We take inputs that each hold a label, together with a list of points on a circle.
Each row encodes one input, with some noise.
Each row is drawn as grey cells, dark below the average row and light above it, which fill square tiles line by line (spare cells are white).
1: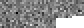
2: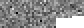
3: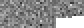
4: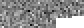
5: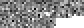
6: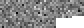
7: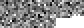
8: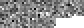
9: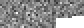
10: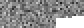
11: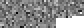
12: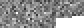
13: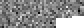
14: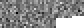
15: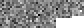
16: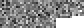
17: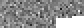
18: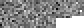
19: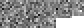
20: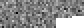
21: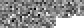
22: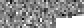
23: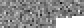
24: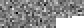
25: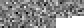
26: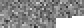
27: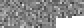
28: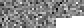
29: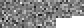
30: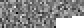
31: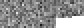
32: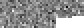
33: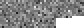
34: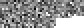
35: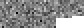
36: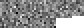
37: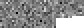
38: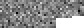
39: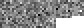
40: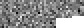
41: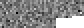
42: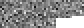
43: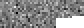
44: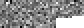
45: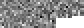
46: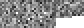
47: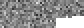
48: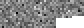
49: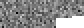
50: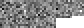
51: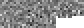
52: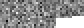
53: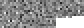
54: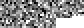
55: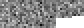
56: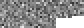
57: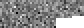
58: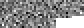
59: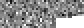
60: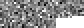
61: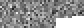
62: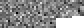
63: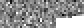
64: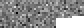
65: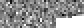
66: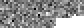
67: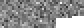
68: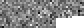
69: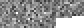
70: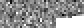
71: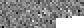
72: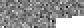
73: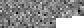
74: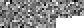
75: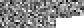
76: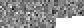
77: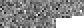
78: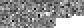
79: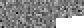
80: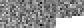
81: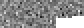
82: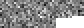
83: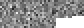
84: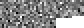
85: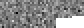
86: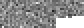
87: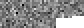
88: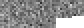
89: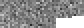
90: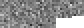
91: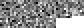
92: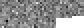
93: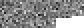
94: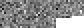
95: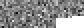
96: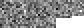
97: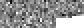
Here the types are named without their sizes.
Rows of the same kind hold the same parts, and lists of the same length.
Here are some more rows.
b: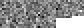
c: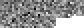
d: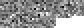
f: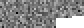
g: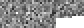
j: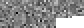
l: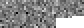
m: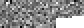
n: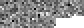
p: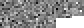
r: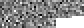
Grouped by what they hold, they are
b, f, j, l
c, r
d, g, n, p
m

